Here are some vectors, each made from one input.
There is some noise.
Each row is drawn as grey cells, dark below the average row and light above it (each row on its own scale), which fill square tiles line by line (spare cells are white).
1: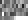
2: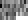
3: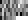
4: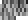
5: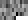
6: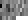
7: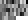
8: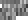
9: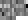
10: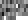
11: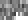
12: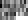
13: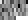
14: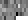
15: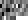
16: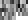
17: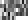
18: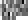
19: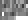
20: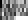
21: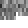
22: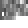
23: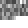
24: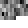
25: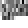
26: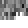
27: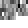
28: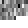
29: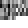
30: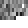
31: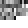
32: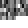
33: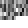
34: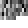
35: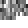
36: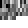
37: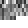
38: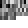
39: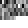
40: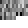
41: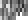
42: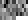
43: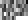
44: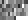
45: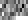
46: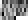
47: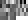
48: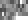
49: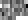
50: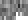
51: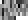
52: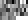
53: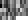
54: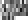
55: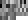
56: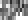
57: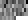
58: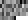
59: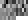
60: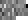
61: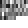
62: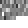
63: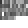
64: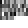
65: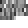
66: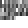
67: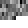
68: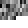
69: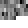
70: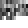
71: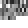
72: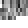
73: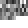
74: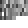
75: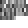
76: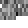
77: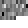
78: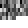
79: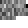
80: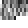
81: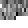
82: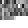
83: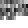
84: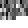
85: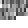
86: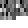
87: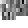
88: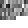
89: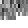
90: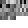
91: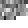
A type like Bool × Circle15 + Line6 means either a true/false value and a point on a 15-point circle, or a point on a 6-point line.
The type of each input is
Bool × Bool × Bool × Bool + Line4.
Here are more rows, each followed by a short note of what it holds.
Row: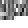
a point on a 4-point line
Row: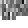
a point on a 4-point line
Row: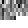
four true/false values
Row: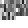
a point on a 4-point line
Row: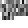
a point on a 4-point line
